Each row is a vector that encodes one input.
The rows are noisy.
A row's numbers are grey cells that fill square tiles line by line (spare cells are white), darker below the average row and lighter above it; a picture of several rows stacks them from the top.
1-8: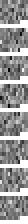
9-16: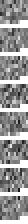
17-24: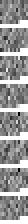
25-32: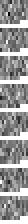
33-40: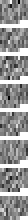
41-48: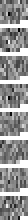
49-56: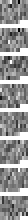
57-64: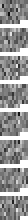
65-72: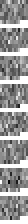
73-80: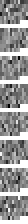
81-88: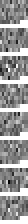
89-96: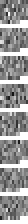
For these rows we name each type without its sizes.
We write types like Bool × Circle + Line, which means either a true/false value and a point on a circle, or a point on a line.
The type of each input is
Circle × (Circle + Unit) × Tree.
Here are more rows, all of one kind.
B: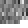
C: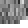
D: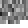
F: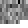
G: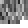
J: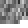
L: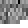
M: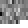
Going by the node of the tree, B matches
C and L.
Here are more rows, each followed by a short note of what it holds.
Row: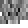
a point on each of two circles and a node of a tree
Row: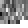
a point on a circle and a node of a tree
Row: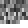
a point on each of two circles and a node of a tree
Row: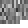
a point on each of two circles and a node of a tree
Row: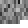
a point on a circle and a node of a tree
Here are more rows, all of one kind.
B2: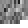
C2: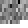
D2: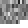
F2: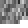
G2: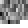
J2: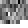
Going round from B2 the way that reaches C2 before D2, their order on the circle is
B2, F2, C2, J2, D2, G2.
